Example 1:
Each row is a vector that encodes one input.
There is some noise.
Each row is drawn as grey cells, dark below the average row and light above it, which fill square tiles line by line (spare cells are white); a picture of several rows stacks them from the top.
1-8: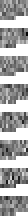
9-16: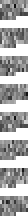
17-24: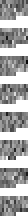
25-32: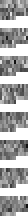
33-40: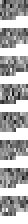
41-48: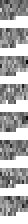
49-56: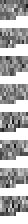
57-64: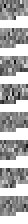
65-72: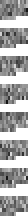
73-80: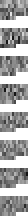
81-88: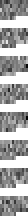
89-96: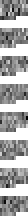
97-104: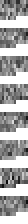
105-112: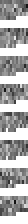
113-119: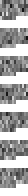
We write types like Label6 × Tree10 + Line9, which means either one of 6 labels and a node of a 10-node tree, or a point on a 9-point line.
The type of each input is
Bool × Bool × Bool × Label7 + Tree9 + Unit.
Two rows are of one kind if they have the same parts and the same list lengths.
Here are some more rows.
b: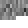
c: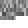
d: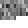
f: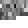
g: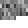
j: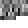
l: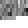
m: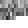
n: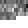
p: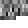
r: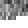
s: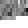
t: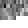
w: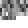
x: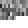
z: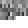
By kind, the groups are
b, c, d, f, g, l, m, s, x, z
j, p
n, r, t, w

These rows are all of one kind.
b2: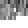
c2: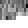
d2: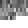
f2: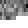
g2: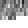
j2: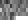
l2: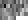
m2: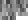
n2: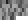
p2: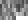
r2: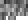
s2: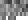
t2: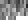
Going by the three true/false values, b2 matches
c2, d2, g2 and l2.
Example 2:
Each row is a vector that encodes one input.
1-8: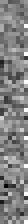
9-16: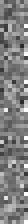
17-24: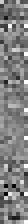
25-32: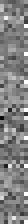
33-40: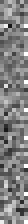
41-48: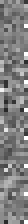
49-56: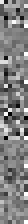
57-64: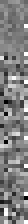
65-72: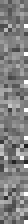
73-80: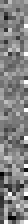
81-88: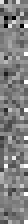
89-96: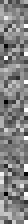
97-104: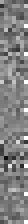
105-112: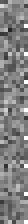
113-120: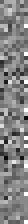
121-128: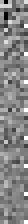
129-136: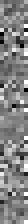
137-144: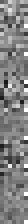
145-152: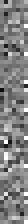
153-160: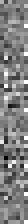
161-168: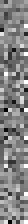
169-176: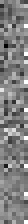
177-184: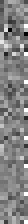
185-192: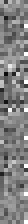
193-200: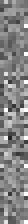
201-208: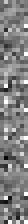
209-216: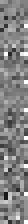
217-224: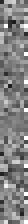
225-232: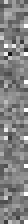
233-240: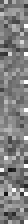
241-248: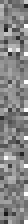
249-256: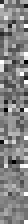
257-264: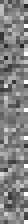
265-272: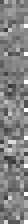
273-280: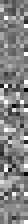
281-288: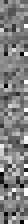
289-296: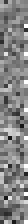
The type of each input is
Label11 × Label11 + Line3 × Line3 + Unit.
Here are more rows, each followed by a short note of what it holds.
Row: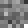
a point on each of two 3-point lines
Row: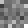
a fixed value
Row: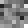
a fixed value
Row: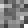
a point on each of two 3-point lines
